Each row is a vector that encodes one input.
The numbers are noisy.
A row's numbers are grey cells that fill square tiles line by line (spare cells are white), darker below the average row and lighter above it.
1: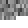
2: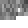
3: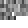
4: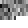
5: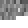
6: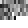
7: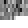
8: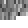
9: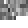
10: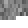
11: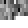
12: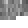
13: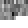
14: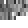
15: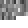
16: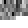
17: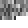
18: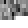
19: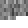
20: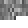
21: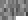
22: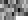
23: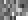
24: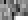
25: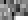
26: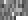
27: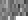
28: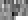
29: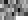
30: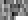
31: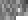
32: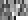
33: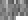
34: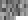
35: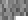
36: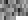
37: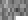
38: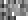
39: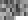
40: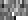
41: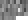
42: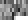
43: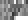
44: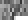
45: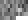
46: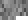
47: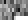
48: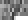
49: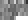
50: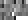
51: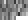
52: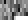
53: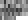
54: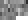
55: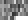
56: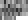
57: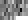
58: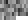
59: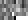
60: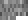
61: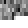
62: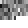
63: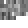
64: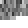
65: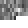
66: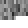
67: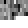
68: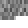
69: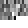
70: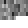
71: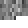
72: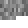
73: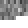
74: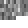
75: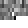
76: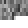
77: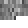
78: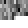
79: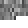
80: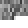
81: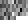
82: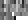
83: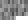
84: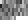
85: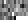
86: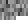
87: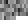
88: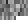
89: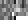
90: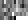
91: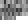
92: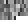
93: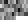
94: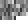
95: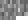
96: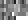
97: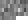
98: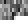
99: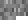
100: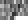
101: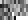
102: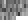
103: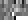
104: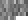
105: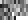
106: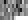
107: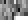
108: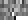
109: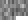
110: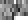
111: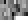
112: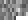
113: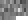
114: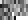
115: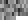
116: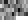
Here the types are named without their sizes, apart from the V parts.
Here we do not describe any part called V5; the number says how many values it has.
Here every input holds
a point on a line, together with either a point on a circle and three true/false values, or a value of V5.
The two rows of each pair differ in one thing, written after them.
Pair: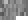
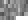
one of the three true/false values
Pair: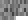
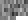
one of the three true/false values
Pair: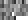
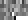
one of the three true/false values
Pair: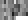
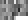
one of the three true/false values
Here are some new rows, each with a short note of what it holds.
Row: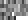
a point on a circle, a point on a line and three true/false values
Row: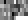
a point on a circle, a point on a line and three true/false values
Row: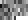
a point on a line and a value of V5
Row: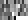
a point on a line and a value of V5
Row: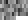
a point on a line and a value of V5
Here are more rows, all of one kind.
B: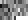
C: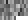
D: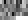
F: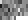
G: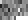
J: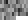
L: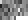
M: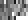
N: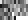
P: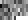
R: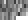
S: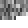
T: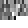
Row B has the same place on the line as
P and S.
